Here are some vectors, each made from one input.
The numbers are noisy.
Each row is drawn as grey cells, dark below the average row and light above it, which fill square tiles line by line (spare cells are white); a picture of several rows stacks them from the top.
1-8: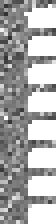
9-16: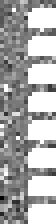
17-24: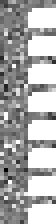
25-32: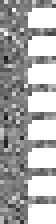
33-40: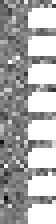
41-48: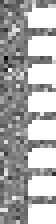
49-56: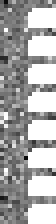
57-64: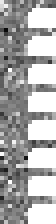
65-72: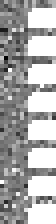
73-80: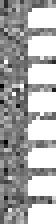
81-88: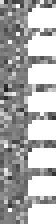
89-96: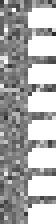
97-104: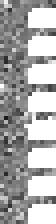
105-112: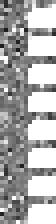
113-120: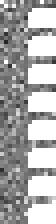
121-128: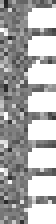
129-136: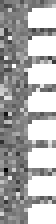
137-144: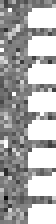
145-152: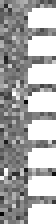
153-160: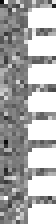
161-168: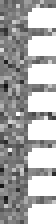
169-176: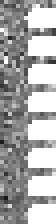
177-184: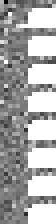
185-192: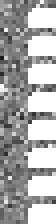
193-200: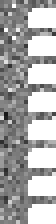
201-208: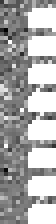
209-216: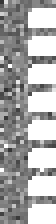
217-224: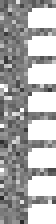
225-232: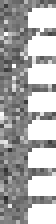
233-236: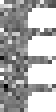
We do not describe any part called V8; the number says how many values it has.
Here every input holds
a list of up to two items, each a true/false value and a value of V8.
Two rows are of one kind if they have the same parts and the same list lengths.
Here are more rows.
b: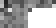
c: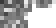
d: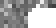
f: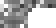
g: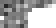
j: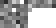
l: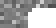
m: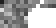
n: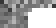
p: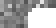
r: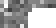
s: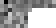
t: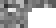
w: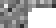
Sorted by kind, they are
b, c, g, j, n, t
d, f, l, m, p, r, w
s

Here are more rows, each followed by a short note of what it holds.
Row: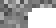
a list of two items
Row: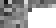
a list of two items
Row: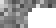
a list of one item
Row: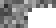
a list of two items
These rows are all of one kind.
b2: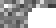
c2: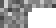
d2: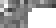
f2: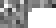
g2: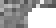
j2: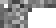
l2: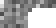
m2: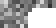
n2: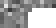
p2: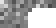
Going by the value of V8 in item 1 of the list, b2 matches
c2, f2, g2 and n2.
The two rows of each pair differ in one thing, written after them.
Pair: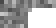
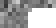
the true/false value in item 1 of the list
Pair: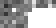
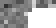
the value of V8 in item 1 of the list
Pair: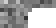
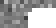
the value of V8 in item 1 of the list
